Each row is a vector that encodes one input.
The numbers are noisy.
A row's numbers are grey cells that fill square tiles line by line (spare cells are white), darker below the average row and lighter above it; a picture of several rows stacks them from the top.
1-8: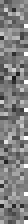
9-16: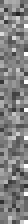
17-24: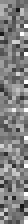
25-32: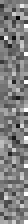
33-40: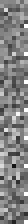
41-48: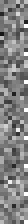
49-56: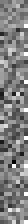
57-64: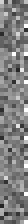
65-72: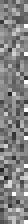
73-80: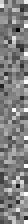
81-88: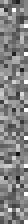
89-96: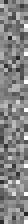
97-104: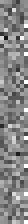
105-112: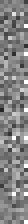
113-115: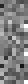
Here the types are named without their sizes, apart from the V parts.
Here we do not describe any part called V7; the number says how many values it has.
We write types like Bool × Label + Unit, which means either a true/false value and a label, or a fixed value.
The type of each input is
(Line + V7) × Tree.
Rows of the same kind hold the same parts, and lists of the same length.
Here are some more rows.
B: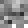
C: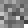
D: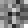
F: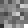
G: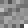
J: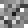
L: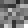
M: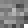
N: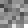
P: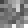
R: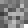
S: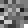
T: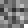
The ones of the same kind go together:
B, F, G, M, N, P, R, S, T
C, D, J, L

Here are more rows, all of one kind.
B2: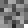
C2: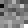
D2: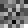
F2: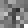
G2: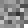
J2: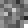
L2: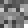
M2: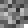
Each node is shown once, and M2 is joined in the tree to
F2 and J2.
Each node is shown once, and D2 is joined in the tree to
G2.
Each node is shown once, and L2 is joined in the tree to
B2.
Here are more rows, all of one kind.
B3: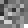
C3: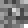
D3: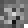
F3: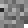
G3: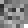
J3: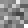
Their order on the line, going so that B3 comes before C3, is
J3, D3, B3, G3, F3, C3.
